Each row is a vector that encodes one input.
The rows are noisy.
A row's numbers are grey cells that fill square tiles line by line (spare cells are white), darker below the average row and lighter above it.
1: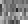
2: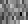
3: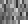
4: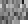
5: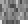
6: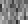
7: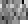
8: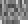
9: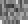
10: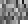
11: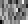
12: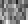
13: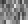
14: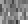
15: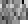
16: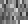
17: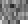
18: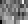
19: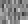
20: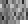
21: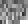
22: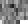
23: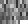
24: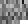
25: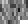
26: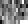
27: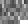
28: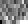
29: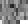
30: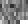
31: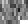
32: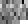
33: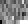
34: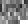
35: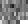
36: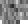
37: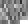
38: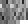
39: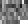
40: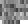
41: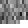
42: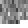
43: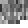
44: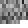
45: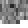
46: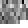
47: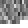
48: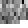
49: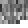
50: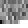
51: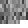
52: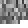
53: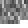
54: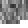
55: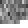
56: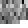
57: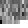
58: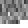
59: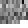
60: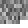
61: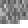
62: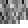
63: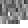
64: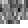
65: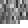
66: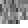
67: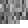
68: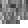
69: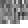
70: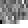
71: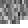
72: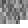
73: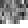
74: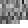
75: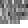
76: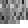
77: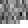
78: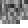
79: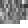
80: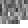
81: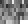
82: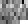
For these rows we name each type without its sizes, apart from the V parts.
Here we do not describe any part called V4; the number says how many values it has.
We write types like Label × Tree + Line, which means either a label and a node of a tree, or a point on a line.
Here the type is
Bool × Line × List(V4).
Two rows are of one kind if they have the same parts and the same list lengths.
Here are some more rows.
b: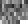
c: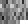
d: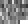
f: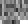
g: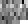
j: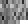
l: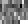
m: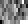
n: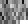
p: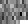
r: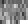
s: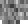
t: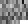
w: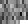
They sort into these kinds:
b, f, l, s
c, g, j, n, p, t, w
d, m, r

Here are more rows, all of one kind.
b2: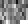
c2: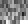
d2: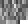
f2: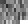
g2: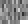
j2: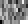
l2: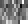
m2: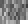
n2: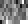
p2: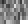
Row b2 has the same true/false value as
d2, g2, j2 and m2.
